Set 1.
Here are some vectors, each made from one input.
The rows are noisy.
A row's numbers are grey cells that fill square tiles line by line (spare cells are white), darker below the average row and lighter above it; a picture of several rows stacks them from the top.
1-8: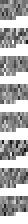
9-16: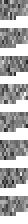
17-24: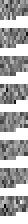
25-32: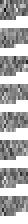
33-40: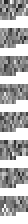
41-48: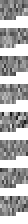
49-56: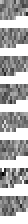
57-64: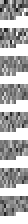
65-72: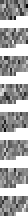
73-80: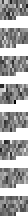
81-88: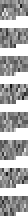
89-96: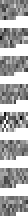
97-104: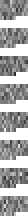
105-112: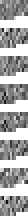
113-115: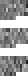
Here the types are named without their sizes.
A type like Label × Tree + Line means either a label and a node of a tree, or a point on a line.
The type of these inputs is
(Bool × Bool × Bool + Unit) × Line.
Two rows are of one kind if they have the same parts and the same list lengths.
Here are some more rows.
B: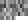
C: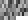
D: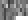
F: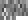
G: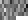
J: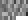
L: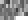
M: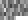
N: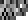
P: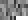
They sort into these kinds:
B, C, F, G, M
D, J, L, N, P

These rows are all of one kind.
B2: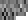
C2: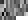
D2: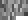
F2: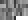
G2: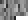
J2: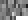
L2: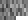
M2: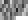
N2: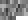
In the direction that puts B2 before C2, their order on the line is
M2, N2, B2, C2, D2, G2, L2, F2, J2.
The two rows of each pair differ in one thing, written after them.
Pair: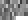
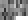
one of the three true/false values
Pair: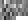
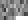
one of the three true/false values
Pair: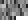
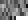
one of the three true/false values
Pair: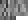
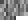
one of the three true/false values
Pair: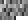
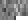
one of the three true/false values
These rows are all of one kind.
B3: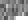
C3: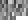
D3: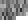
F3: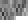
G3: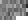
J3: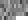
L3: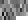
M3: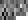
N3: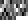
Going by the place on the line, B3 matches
L3, M3 and N3.
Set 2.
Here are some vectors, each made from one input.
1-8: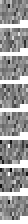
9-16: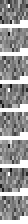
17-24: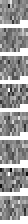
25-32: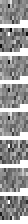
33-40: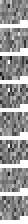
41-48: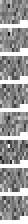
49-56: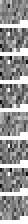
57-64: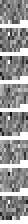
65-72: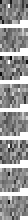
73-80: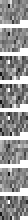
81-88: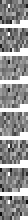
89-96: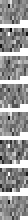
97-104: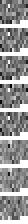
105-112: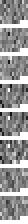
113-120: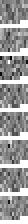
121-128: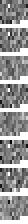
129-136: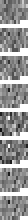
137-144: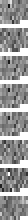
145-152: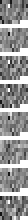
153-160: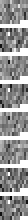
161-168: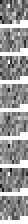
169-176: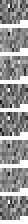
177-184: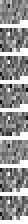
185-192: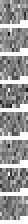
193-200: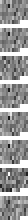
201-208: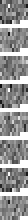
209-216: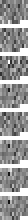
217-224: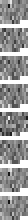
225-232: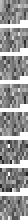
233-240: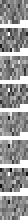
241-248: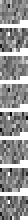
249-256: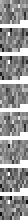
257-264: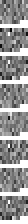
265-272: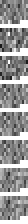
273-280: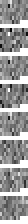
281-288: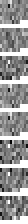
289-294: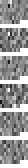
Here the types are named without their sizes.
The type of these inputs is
Bool × Bool × Bool + Label.
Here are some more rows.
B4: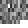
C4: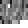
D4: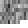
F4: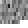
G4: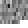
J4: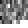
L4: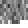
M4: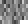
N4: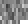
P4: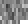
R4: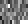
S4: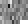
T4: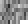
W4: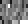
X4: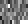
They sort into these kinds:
B4, C4, J4, R4, W4, X4
D4, F4, G4, L4, M4, N4, P4, S4, T4

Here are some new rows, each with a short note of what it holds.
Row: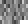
three true/false values
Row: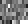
a label
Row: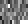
a label
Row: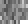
three true/false values
